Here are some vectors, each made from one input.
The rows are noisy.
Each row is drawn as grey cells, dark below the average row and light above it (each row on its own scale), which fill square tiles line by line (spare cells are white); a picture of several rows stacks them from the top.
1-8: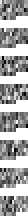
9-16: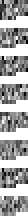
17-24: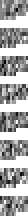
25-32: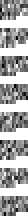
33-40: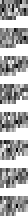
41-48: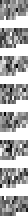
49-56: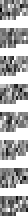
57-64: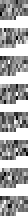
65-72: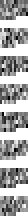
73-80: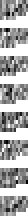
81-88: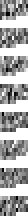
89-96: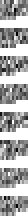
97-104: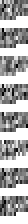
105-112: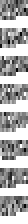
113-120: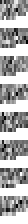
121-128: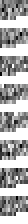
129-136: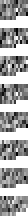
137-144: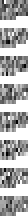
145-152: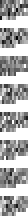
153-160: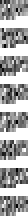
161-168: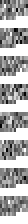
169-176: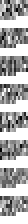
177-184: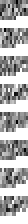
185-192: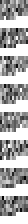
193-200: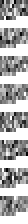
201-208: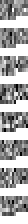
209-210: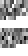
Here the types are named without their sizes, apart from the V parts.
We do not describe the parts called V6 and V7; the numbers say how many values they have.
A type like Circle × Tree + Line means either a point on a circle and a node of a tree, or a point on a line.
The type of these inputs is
Bool × V6 × V7 + Circle × Tree.
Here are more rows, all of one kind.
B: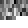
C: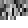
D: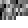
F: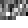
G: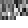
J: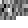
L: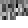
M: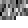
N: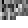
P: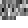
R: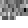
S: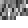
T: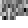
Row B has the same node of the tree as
F, J and R.
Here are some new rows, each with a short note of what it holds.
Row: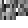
a point on a circle and a node of a tree
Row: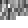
a true/false value, a value of V6 and a value of V7
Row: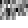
a true/false value, a value of V6 and a value of V7
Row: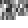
a true/false value, a value of V6 and a value of V7
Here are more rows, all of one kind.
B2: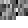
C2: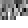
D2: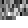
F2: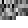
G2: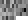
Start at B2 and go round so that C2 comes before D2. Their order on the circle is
B2, C2, D2, F2, G2.
